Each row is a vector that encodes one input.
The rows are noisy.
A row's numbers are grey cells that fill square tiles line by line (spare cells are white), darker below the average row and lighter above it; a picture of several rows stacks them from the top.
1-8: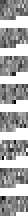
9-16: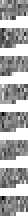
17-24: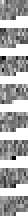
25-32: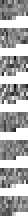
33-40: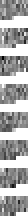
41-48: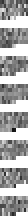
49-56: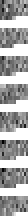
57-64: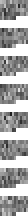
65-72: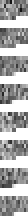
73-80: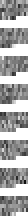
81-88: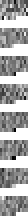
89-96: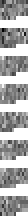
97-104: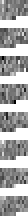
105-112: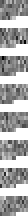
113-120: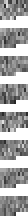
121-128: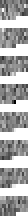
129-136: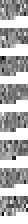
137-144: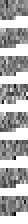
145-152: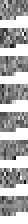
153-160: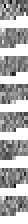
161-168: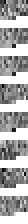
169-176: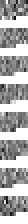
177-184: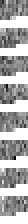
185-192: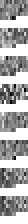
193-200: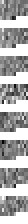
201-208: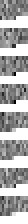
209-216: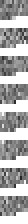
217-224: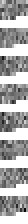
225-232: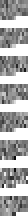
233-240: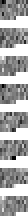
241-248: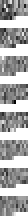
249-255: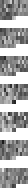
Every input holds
either a fixed value, or four true/false values.
